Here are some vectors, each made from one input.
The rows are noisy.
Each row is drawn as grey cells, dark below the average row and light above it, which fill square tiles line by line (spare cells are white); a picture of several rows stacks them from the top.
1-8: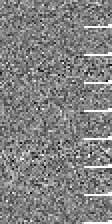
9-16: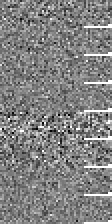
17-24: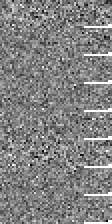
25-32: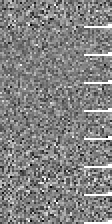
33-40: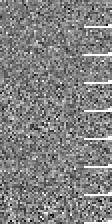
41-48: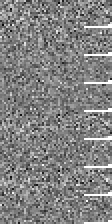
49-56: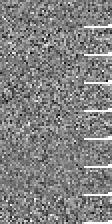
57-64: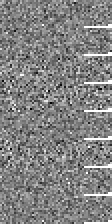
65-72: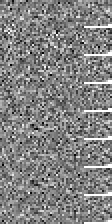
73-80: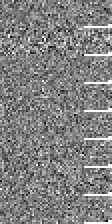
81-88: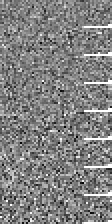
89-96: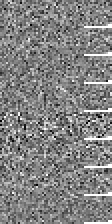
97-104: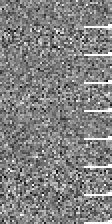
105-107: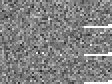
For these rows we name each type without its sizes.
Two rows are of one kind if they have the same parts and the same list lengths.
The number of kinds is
4.
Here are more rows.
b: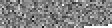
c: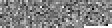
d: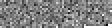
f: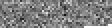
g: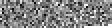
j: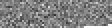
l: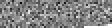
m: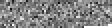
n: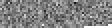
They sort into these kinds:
b, f, j
c, d
g, n
l, m

